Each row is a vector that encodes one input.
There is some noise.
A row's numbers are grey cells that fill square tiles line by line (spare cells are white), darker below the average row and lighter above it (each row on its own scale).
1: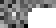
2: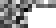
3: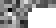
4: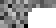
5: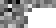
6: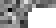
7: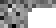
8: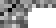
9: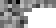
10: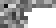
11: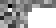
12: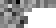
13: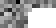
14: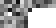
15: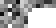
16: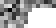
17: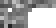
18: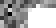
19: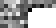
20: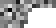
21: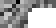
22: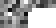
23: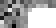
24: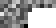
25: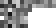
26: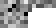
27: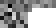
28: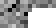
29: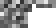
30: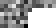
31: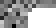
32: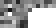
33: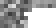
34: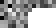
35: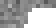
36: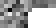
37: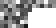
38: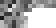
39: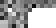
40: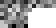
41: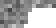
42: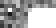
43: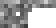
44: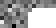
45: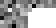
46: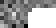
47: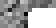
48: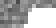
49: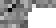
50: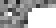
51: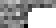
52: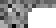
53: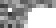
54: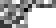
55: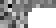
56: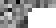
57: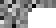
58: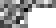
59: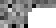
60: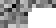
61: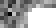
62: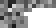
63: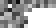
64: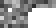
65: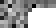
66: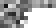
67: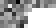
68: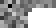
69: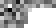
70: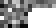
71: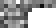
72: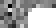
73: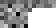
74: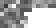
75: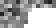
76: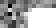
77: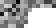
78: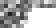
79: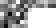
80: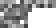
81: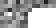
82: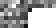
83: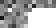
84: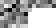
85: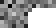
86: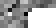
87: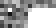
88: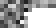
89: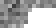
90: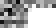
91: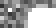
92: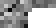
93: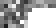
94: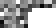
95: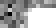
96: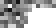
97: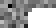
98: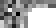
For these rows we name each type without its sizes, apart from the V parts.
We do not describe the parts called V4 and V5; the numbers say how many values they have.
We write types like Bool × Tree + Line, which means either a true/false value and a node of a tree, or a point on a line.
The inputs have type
Circle × Circle × V4 × V5.
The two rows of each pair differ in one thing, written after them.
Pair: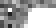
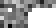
the place on one of the two circles
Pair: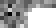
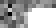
the value of V5
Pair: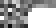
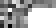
the place on one of the two circles
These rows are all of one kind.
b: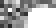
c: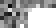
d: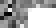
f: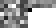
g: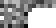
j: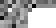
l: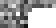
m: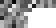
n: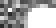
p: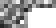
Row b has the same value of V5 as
f, j and m.
